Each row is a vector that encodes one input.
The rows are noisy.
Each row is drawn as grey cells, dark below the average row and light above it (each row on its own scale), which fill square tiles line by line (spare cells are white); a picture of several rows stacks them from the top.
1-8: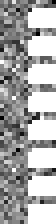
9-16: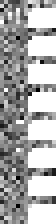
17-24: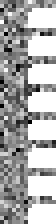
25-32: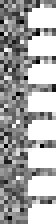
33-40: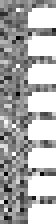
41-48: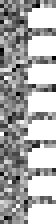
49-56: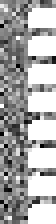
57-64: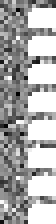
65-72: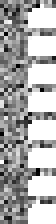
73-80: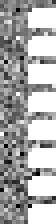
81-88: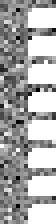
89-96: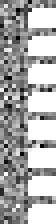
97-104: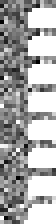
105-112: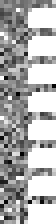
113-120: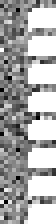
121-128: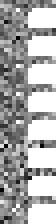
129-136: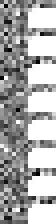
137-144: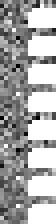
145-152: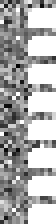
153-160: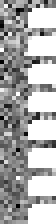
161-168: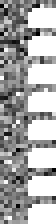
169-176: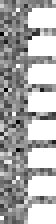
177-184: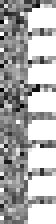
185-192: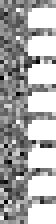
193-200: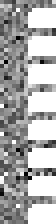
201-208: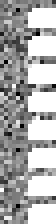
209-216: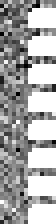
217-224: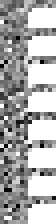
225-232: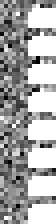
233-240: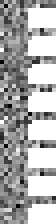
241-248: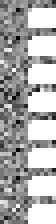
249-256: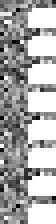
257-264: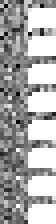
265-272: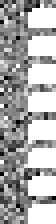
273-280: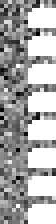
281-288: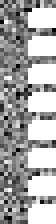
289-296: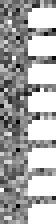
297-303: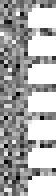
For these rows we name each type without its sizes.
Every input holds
a point on a line and a true/false value.
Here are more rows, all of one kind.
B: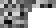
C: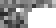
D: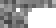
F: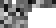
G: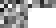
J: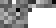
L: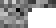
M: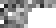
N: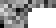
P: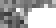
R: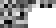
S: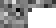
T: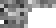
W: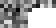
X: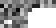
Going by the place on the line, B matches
J, L, R and S.
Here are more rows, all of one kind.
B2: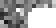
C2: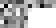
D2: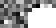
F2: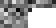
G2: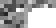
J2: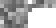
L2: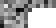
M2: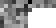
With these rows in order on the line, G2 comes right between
B2 and J2.
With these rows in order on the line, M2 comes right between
D2 and L2.
